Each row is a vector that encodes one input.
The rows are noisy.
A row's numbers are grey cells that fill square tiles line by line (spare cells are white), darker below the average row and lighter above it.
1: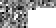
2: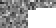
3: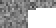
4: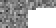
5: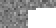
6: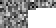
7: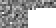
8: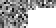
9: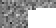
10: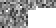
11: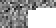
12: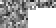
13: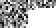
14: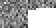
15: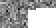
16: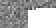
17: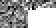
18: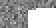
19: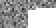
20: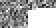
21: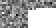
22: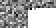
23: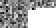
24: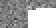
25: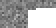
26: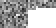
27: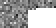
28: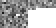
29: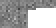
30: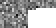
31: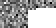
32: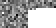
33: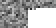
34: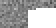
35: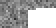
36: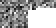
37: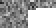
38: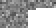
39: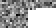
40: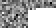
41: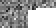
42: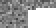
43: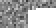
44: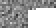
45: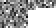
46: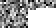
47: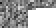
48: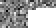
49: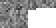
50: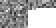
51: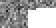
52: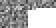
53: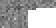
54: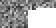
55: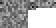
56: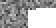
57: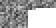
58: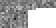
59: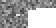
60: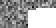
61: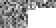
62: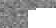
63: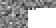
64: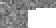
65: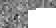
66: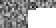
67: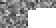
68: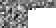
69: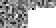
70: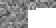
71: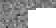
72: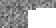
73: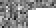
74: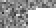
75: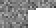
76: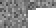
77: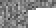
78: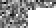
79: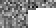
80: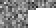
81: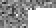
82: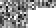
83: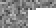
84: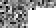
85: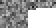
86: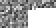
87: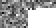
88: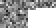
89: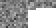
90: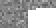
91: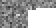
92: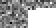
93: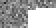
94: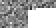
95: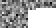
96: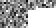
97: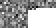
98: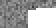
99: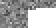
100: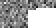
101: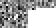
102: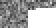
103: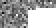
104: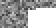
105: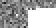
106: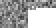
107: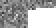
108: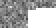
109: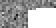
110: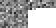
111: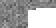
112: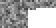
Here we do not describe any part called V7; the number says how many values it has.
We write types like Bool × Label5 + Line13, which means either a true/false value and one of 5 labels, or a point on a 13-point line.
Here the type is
Line6 × (Line8 + V7).
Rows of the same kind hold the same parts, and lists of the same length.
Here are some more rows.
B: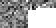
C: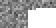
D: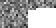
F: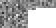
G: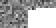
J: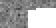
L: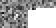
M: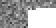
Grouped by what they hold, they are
B, C, D, F, M
G, J, L

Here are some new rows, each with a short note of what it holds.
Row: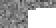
a point on a 6-point line and a value of V7
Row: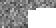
a point on a 6-point line and a point on an 8-point line
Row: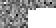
a point on a 6-point line and a point on an 8-point line
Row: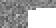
a point on a 6-point line and a point on an 8-point line
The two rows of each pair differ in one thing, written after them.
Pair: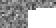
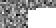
the place on the 6-point line
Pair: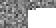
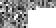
the place on the 6-point line
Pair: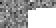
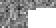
the value of V7
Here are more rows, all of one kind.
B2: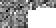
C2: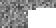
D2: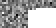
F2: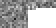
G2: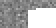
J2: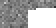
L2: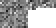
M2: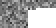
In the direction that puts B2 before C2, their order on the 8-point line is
M2, F2, J2, B2, C2, L2, G2, D2.
